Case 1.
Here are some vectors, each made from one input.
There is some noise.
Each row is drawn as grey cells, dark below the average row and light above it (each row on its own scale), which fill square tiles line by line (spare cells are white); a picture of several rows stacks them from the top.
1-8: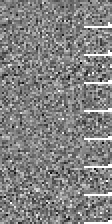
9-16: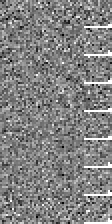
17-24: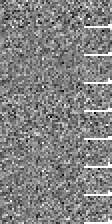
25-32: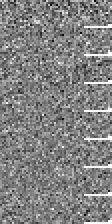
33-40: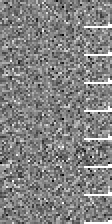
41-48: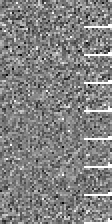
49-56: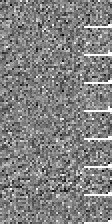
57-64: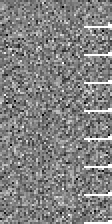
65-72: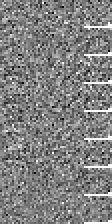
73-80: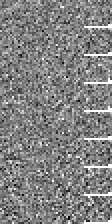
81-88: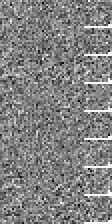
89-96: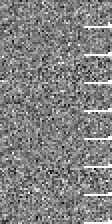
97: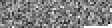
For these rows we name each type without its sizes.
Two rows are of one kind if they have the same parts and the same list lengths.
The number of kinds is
3.
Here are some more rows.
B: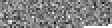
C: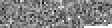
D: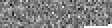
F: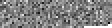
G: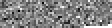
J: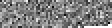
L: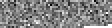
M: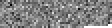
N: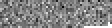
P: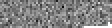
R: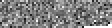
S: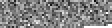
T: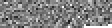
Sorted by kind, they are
B, C, D, F, G, J, M, R, T
L, S
N, P

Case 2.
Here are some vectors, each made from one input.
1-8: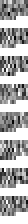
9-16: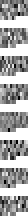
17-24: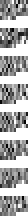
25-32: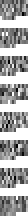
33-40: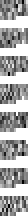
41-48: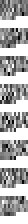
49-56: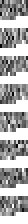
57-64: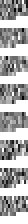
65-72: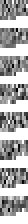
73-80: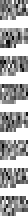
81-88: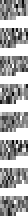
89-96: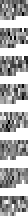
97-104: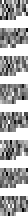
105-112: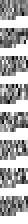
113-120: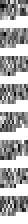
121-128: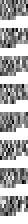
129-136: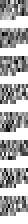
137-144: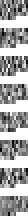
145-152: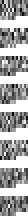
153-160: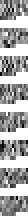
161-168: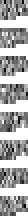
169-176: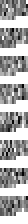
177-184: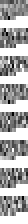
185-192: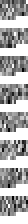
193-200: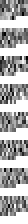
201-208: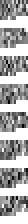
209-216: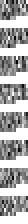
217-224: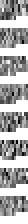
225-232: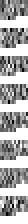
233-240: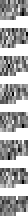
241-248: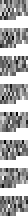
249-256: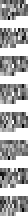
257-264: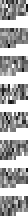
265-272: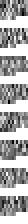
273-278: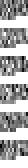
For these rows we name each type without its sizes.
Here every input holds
a true/false value, together with either a point on a circle, or a fixed value.
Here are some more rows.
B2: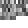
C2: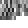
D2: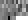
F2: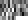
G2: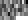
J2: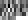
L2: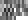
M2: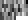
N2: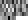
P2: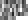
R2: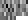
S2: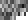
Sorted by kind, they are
B2, C2, D2, F2, G2, L2, M2, N2, P2, R2
J2, S2

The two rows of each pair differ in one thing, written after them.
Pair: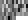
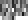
the place on the circle
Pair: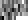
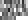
the true/false value
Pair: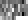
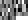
the true/false value
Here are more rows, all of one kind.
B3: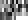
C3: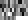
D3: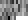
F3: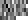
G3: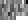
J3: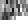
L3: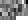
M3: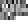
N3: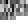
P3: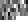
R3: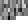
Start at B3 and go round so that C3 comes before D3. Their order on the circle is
B3, N3, J3, P3, M3, C3, D3, R3, F3, L3, G3.
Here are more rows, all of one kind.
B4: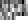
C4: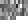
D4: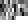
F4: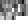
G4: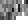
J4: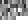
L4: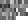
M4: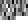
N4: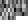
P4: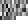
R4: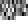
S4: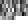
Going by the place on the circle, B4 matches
G4 and L4.
